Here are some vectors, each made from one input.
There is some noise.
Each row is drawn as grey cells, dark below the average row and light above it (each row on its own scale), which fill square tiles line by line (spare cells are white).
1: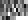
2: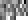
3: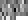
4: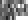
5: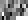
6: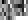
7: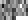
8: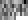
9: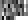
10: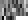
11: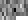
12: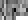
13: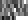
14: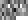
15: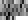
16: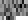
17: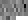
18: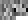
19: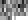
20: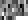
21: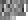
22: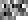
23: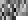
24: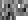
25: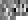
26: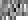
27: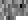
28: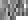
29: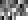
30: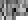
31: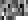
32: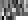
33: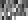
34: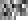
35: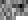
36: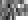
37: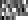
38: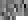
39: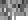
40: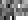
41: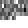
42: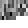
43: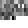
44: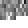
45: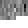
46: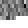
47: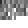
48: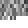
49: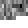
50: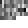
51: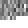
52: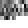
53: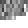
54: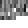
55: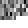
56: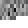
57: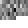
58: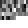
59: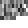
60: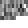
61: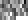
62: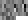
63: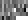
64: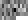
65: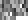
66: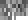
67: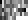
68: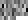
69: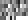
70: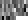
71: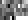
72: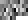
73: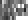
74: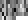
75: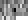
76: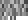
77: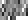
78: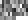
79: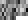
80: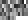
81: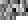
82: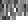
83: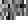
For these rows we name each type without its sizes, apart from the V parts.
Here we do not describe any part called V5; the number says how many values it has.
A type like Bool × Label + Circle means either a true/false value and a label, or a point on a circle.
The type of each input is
(Bool × Bool × Bool + V5) × Line.
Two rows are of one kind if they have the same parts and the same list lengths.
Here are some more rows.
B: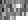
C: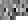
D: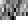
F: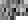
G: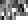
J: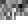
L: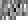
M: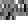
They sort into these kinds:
B, G, J, M
C, D, F, L

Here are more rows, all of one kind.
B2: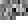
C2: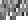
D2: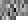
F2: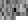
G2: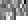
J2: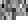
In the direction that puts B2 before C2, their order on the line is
J2, F2, B2, D2, G2, C2.
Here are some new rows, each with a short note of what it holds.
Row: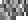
a point on a line and a value of V5
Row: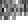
a point on a line and three true/false values
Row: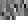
a point on a line and three true/false values
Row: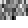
a point on a line and a value of V5
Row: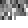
a point on a line and three true/false values
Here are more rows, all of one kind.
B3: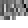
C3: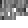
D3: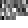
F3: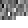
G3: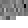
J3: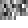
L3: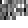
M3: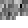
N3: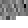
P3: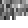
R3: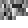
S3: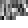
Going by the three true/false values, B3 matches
G3 and N3.
